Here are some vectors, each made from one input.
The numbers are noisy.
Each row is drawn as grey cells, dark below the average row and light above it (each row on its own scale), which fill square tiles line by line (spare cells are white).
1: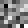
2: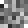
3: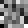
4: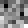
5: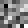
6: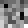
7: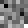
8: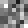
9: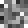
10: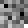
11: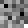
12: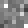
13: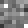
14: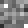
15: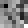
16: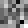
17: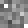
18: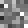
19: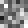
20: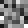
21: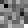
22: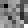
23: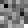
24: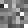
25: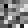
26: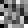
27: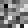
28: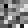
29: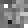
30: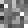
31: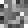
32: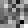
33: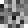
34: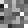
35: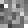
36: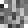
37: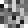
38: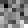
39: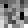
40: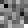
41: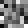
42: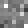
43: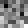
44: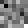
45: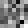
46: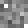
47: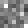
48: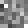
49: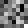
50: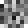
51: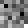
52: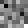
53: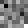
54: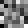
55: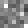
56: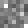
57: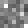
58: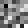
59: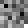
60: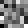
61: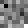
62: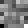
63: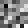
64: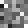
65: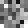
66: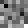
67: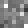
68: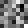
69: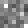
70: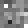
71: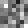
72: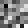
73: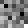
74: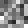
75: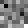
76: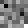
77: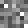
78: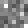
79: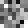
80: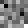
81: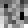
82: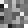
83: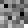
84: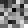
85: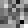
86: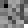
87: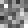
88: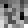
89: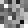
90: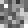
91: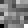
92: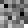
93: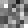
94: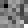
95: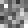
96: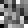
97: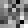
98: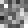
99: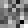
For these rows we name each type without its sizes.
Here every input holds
a list of points on a line.
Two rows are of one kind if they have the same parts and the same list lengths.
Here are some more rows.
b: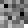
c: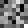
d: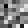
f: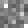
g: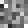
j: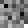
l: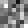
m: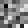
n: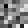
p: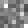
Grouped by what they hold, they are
b, f, j, l, p
c, g
d, m, n

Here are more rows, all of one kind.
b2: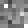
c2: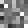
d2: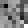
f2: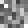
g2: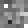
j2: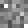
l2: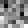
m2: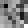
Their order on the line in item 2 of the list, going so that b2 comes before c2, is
b2, g2, l2, f2, j2, m2, d2, c2.
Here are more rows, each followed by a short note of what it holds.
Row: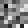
the empty list
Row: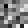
the empty list
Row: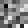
the empty list
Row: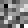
the empty list
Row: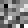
the empty list
